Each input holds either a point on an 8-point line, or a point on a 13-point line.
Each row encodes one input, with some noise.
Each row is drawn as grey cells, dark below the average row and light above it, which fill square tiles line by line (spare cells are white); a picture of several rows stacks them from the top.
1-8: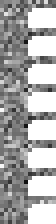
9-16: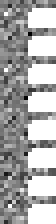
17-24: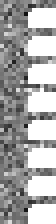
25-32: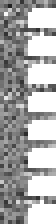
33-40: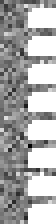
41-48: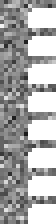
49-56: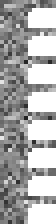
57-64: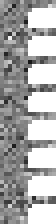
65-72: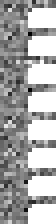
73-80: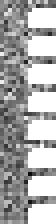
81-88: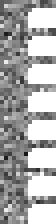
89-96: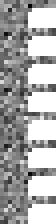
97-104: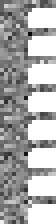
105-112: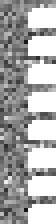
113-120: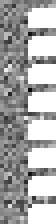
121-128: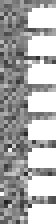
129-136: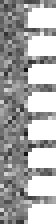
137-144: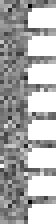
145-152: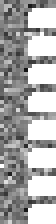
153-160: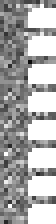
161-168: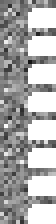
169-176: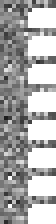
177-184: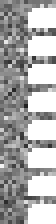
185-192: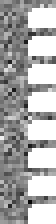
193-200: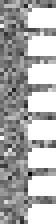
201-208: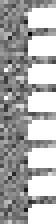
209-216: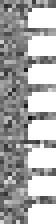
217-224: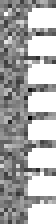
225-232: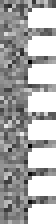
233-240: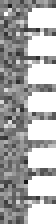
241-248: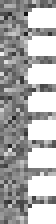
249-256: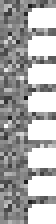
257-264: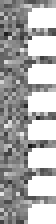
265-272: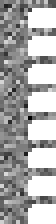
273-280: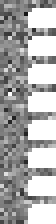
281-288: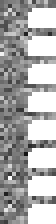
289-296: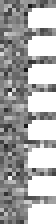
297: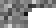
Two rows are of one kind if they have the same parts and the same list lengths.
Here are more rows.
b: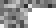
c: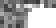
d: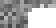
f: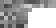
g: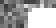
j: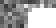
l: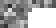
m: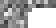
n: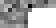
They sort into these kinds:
b, c, d, f, g, j, n
l, m

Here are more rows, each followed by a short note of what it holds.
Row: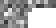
a point on an 8-point line
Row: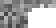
a point on a 13-point line
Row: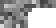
a point on a 13-point line
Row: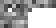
a point on an 8-point line
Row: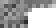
a point on a 13-point line
